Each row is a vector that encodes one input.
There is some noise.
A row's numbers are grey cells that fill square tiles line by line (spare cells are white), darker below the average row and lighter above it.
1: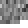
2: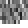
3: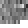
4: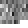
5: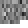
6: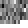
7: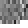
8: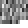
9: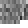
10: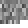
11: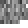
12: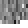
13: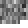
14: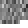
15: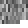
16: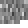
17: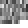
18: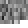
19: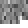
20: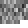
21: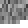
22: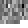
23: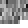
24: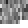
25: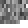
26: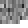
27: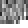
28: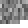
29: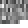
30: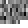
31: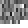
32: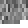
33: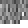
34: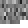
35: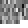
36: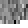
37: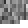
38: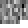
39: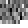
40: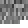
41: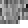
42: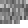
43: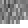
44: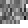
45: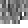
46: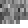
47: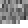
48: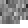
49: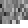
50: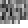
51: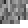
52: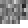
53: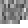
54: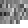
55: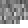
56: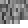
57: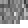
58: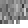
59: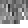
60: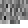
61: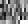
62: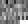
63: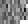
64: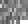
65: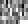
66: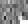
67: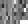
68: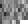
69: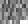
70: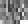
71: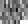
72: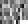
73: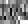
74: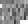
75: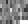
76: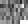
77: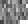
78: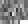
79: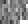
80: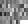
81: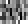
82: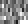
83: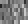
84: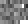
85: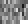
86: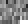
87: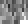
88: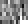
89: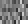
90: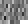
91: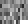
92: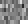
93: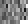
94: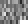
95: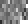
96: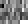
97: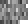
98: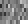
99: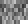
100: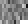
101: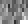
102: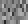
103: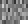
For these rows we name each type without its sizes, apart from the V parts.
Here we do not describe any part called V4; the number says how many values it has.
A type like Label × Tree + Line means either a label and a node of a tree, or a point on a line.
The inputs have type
Bool × Circle × Line × Line + V4 × V4.
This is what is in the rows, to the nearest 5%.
About 60% of them hold a point on a circle, a point on each of two lines and a true/false value. The rest hold two values of V4.
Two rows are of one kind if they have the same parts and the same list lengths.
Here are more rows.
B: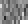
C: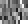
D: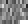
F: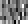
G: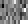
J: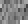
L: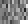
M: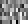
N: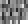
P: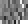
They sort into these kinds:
B, C, D, F, J, N, P
G, L, M

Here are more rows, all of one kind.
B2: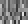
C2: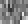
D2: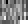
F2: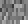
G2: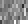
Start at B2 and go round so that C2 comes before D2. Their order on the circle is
B2, C2, G2, D2, F2.
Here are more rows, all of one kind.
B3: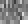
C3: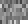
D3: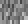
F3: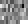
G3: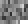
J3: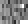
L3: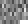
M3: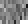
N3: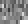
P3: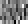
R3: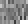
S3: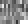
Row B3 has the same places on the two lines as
D3, N3 and S3.
